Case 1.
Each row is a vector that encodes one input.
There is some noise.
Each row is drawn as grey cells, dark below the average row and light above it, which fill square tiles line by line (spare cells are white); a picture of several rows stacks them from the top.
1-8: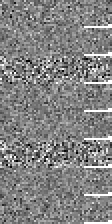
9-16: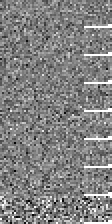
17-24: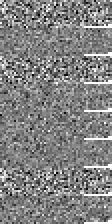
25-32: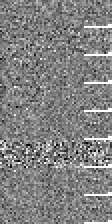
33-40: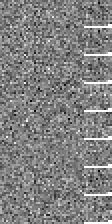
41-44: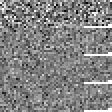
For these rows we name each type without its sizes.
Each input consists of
either a fixed value, or a node of a tree.
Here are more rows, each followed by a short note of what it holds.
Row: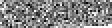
a fixed value
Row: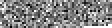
a fixed value
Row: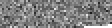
a node of a tree
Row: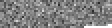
a node of a tree
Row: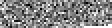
a fixed value
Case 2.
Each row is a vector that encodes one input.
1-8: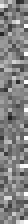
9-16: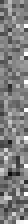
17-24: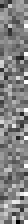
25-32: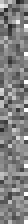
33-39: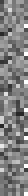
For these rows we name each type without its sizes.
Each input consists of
a point on a line.
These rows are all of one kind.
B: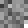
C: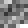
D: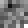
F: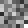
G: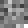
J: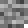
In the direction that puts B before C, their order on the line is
F, J, D, B, G, C.
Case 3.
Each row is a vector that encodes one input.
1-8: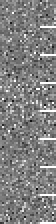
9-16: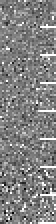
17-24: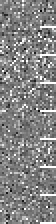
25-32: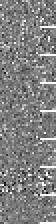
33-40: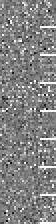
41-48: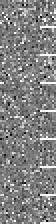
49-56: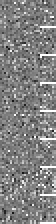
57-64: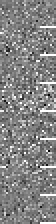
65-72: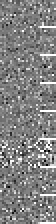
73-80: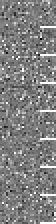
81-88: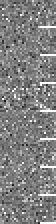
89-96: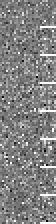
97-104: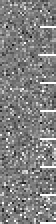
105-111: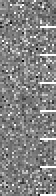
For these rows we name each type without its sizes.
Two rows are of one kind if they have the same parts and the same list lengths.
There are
2 kinds of row.
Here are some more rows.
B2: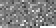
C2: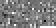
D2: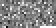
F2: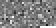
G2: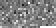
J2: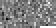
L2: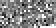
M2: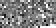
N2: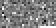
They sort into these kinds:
B2, C2, D2, F2, G2, J2, N2
L2, M2

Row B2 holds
a node of a tree.
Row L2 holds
a fixed value.
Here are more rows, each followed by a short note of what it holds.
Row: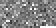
a node of a tree
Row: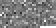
a node of a tree
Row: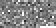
a node of a tree
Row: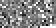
a fixed value
